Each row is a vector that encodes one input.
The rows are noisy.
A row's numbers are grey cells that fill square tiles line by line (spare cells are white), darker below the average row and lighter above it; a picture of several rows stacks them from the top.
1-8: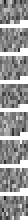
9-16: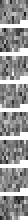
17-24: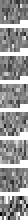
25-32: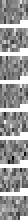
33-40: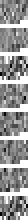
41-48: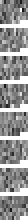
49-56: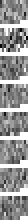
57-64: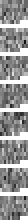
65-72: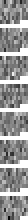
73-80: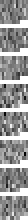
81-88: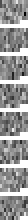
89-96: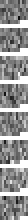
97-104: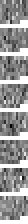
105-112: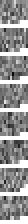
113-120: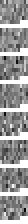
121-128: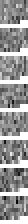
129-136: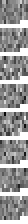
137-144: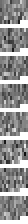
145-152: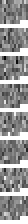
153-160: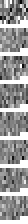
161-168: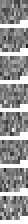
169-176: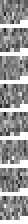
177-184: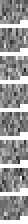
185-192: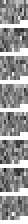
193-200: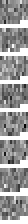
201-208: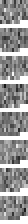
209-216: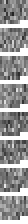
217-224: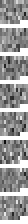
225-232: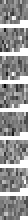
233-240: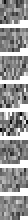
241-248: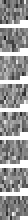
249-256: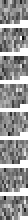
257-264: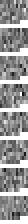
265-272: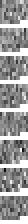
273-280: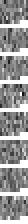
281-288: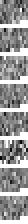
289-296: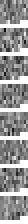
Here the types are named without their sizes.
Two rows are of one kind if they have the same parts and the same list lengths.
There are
4 kinds of row.
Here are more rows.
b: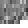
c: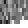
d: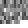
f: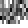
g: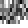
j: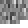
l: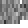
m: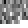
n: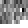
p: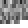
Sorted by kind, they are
b
c, d, m, n, p
f, g
j, l

